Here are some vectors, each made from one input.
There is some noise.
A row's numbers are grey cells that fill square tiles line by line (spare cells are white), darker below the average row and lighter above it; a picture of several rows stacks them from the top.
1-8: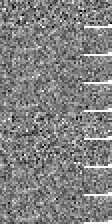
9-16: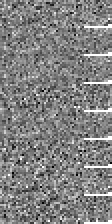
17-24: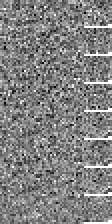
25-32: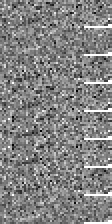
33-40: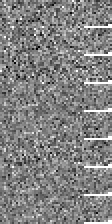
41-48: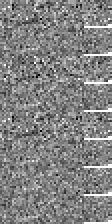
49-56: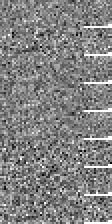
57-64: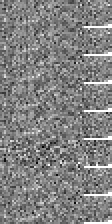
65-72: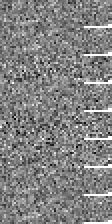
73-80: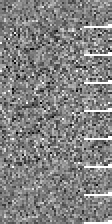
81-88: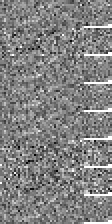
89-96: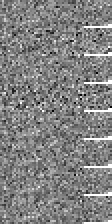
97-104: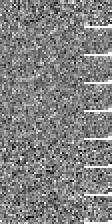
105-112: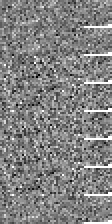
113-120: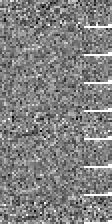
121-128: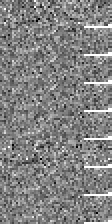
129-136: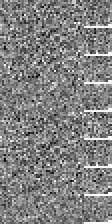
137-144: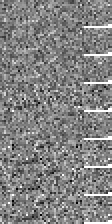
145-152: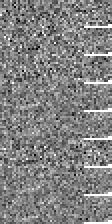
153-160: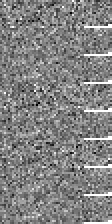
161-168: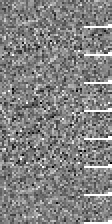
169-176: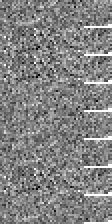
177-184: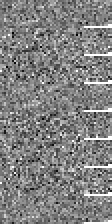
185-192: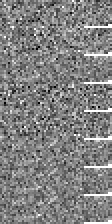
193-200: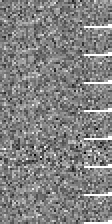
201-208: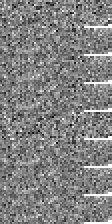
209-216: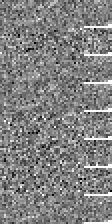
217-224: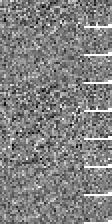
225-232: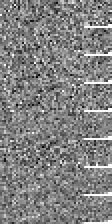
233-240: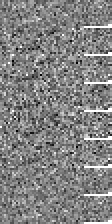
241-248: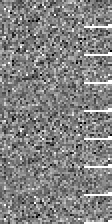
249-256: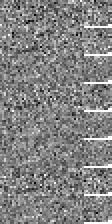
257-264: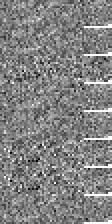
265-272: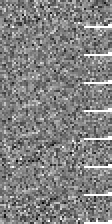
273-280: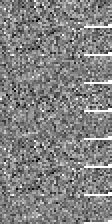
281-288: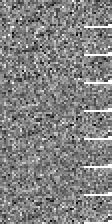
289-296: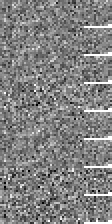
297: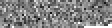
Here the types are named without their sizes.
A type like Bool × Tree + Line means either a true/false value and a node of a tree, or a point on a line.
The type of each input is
Bool × Label × Line + Circle.
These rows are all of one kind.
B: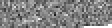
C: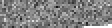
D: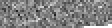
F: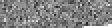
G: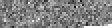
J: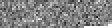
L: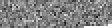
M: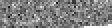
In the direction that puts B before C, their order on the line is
L, J, B, D, F, C, G, M.
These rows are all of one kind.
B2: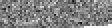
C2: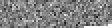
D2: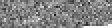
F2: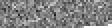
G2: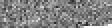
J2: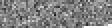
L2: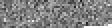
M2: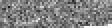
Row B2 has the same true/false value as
F2 and M2.
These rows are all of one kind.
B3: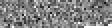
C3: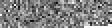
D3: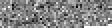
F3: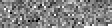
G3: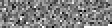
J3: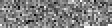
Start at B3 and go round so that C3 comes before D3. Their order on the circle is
B3, G3, C3, J3, D3, F3.
